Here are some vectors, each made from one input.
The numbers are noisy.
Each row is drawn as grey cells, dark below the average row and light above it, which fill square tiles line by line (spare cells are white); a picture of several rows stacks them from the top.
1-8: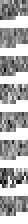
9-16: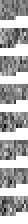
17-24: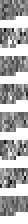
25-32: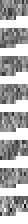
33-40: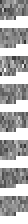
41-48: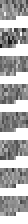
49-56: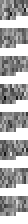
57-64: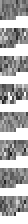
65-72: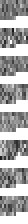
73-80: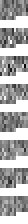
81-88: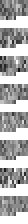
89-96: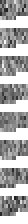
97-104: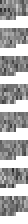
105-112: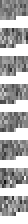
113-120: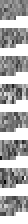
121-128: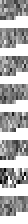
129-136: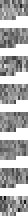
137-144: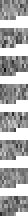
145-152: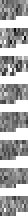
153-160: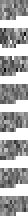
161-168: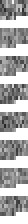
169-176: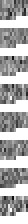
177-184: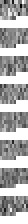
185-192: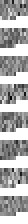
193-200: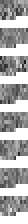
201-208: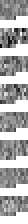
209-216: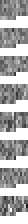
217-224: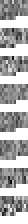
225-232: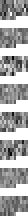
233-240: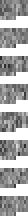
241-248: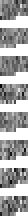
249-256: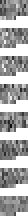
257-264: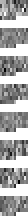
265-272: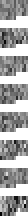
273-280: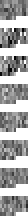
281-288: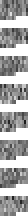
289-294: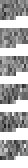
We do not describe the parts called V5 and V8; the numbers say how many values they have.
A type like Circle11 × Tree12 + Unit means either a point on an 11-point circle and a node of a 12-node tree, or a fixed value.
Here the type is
Bool × Line4 + V5 × V8.
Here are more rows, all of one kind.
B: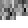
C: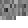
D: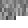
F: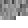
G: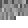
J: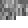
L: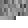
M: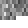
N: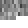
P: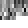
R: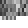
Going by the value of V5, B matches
C and M.
